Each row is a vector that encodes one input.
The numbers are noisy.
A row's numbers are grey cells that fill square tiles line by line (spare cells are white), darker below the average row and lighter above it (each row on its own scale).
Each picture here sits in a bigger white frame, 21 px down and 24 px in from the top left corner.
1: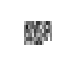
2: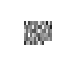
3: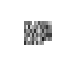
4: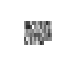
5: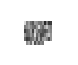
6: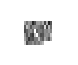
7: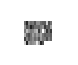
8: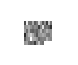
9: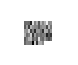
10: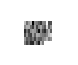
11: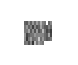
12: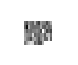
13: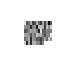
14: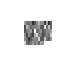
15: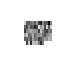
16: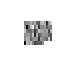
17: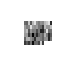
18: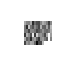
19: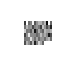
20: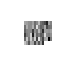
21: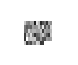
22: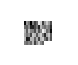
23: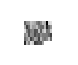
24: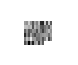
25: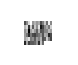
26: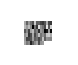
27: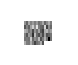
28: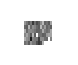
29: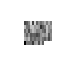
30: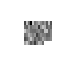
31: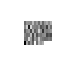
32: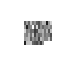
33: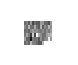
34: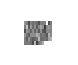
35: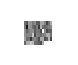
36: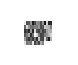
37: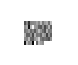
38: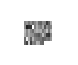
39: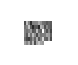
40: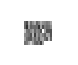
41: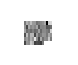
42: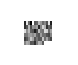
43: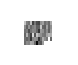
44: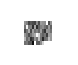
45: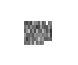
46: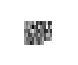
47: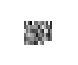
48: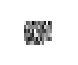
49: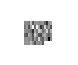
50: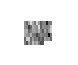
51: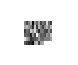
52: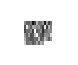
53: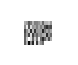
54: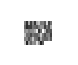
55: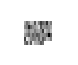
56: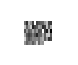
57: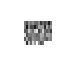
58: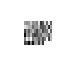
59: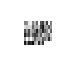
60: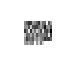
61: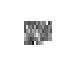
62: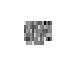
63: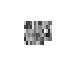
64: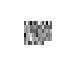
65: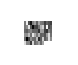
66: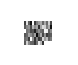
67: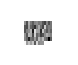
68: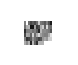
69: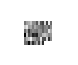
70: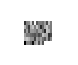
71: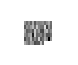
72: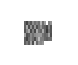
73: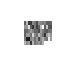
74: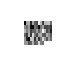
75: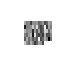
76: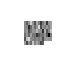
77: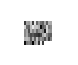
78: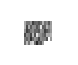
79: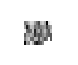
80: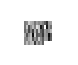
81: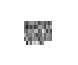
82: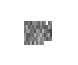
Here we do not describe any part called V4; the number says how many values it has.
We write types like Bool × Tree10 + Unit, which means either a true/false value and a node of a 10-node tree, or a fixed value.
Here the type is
Label6 × (Line5 + V4).
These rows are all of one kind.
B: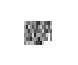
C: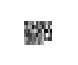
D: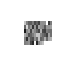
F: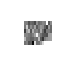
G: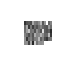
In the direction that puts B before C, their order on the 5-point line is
F, D, B, C, G.
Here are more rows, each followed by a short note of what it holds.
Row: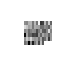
one of 6 labels and a value of V4
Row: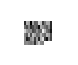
one of 6 labels and a point on a 5-point line
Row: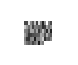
one of 6 labels and a point on a 5-point line
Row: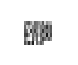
one of 6 labels and a value of V4
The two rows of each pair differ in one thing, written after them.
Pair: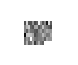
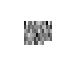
the value of V4
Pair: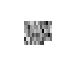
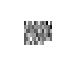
the label
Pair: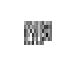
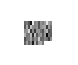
the value of V4
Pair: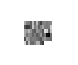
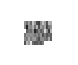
the label
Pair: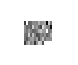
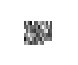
the value of V4
